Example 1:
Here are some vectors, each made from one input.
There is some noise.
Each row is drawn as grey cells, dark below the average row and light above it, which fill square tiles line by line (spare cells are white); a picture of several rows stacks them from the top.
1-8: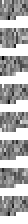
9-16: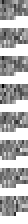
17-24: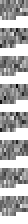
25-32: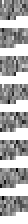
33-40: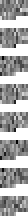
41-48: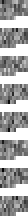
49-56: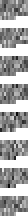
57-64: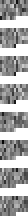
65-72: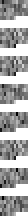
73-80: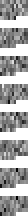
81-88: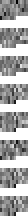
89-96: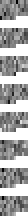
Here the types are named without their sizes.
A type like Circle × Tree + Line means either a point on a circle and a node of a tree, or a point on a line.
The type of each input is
Circle.
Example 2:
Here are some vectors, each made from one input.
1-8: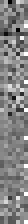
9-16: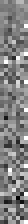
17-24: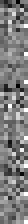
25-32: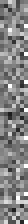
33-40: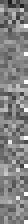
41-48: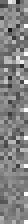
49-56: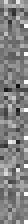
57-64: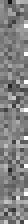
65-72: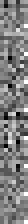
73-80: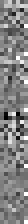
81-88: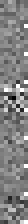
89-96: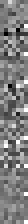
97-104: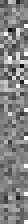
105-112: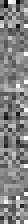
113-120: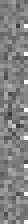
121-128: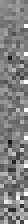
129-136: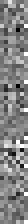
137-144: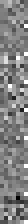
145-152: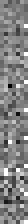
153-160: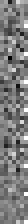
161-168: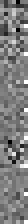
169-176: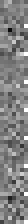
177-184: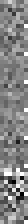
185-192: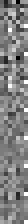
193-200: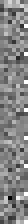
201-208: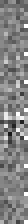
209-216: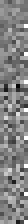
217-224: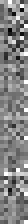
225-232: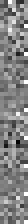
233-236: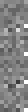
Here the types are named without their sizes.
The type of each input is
Line.
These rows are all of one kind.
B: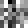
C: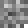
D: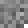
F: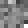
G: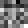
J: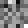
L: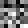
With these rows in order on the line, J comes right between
B and L.
